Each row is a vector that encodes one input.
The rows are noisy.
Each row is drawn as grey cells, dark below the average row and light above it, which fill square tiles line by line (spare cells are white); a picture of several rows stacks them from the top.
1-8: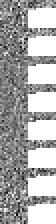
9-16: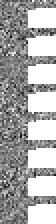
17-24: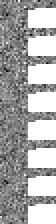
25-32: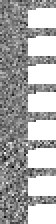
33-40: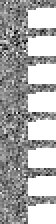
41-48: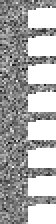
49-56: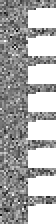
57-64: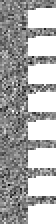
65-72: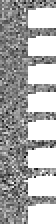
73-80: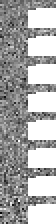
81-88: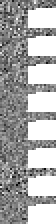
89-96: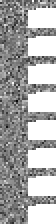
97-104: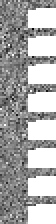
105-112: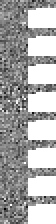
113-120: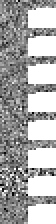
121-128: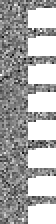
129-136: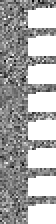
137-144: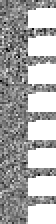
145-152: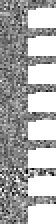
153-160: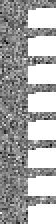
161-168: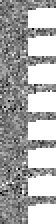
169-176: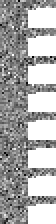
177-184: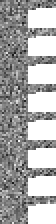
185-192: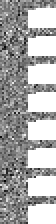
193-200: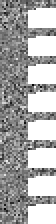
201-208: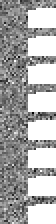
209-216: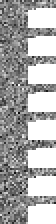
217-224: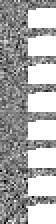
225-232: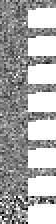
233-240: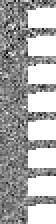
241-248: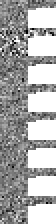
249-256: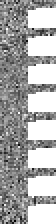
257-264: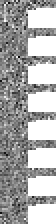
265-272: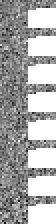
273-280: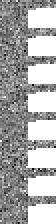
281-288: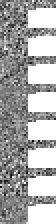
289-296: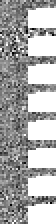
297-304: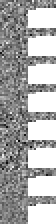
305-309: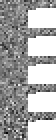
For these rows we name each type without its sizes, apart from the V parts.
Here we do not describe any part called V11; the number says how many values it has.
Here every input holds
a list of items, each a point on a line and a value of V11.
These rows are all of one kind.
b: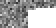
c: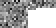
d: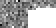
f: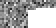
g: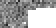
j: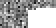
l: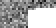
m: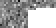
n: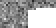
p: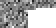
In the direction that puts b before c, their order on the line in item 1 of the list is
j, b, m, d, f, c, g, p, n, l.
